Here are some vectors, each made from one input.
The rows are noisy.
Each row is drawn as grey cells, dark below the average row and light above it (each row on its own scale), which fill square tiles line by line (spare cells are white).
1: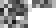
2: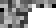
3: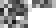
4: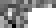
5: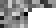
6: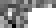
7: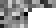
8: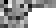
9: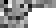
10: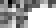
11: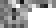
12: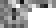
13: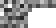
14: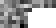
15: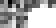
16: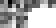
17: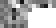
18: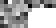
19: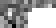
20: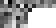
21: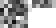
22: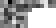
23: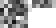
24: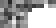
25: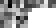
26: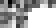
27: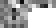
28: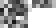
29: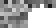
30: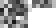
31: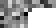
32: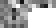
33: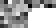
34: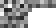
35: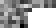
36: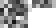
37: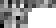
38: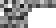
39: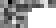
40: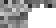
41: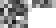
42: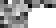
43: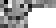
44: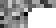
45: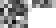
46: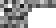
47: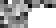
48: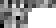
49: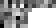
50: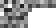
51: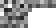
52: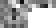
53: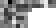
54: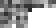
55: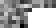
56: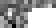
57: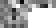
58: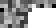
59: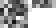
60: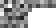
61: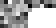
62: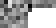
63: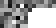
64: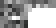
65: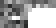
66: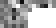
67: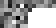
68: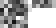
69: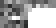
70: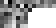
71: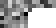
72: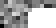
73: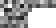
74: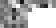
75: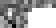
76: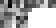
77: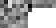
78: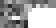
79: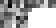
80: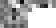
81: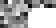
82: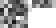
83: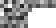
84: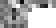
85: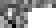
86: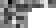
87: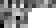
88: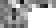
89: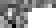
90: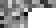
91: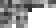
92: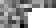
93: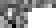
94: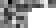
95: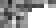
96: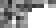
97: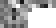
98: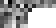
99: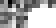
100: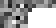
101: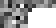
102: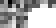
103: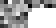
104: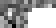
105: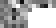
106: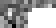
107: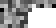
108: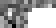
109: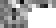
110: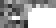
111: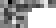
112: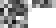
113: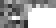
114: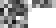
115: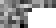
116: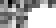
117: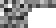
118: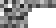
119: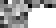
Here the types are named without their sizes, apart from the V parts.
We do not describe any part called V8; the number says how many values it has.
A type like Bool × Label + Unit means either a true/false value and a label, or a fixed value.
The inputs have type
Bool × V8 + Label.
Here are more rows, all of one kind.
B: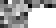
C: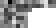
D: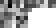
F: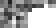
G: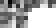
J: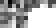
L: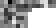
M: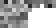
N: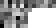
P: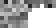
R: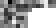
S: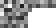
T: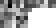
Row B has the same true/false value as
M, P and S.
